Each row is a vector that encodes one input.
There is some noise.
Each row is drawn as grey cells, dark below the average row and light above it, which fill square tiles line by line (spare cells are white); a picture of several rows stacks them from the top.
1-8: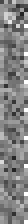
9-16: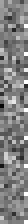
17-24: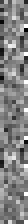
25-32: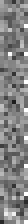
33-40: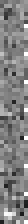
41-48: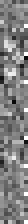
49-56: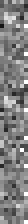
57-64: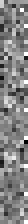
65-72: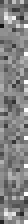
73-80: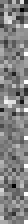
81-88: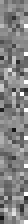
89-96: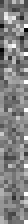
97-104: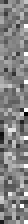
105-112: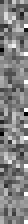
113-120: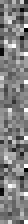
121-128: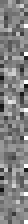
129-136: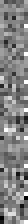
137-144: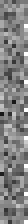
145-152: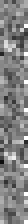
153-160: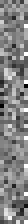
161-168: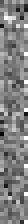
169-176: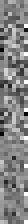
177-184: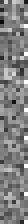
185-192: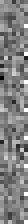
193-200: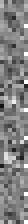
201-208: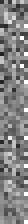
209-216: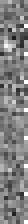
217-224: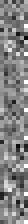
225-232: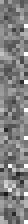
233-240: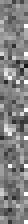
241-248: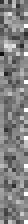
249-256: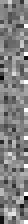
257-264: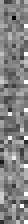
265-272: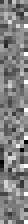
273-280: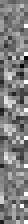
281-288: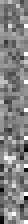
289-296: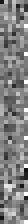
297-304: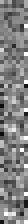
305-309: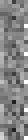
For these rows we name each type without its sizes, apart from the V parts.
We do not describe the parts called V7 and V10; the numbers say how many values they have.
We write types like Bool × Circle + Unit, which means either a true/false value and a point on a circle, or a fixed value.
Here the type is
(Circle + V7) × V10 + List(Line).
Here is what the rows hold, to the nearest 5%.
About 65% of them hold a value of V10, together with either a point on a circle, or a value of V7. The rest are lists of points on a line.
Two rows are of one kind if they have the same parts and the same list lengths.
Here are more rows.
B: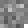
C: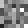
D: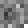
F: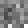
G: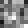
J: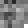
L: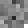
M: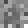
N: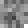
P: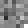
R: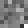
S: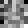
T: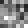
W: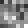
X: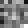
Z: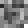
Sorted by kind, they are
B, J, L, N
C
D, F, M, P, R, Z
G, S, X
T, W

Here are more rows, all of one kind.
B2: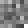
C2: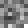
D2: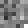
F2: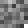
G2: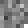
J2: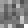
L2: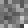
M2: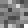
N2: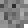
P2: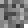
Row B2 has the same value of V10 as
D2, J2 and P2.
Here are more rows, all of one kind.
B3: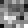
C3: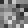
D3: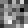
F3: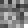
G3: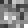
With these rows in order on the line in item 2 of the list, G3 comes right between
B3 and F3.
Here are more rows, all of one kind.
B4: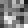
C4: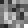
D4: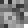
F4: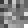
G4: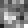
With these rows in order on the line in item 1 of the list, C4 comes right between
D4 and G4.
